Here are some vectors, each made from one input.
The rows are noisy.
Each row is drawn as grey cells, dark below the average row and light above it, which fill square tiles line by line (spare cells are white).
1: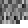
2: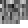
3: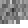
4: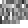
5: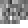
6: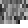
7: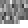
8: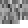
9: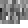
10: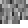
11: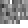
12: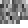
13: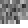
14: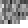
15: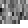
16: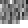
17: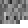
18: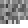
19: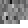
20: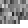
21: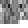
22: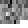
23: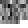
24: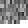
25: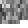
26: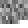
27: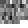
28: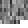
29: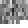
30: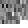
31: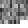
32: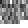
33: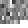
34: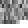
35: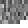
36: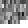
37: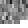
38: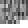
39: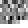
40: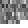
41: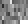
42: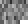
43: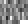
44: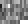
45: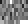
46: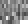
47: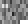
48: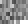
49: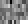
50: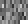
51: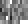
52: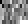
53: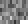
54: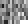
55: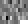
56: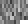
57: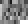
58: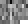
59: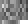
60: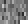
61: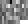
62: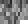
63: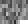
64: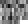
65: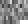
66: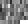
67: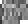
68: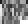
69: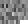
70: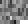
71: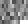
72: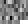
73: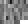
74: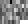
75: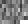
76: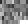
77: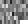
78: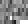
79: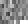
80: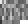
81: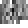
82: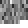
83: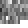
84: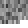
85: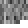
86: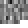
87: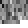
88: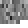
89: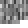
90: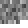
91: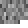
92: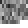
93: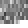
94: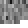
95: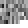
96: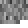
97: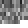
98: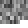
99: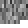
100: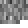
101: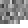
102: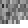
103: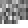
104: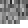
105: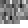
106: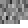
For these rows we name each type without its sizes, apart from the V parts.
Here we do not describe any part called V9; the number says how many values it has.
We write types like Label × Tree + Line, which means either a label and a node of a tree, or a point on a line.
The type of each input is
(Line + V9) × (Tree + Unit).
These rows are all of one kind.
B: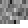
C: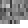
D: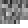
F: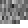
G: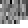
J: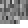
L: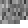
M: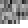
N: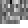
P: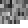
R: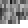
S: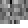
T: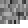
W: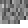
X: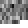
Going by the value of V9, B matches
G, L, S and T.
